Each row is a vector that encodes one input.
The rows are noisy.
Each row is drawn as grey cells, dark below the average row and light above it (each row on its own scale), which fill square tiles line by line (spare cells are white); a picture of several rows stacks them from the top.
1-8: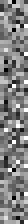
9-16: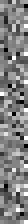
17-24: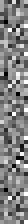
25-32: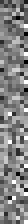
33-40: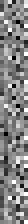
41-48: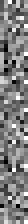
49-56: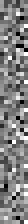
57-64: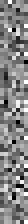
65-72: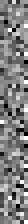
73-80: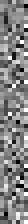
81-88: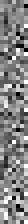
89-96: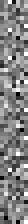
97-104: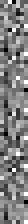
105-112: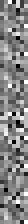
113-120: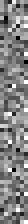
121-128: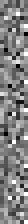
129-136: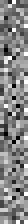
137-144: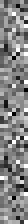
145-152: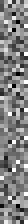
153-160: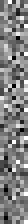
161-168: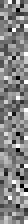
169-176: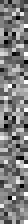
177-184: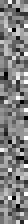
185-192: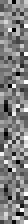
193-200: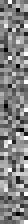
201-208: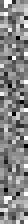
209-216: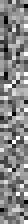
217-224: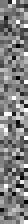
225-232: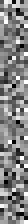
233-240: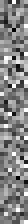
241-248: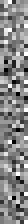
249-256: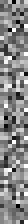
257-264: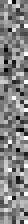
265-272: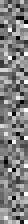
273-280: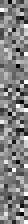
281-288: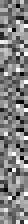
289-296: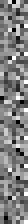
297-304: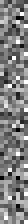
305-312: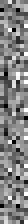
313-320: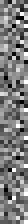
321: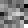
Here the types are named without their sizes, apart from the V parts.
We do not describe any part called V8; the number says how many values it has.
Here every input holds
either a fixed value, or a node of a tree, or a true/false value and a value of V8.
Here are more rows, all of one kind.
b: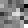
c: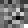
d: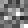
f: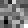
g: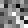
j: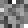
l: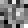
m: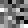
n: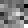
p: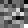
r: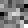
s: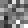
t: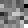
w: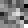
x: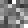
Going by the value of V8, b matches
n, r, t and w.
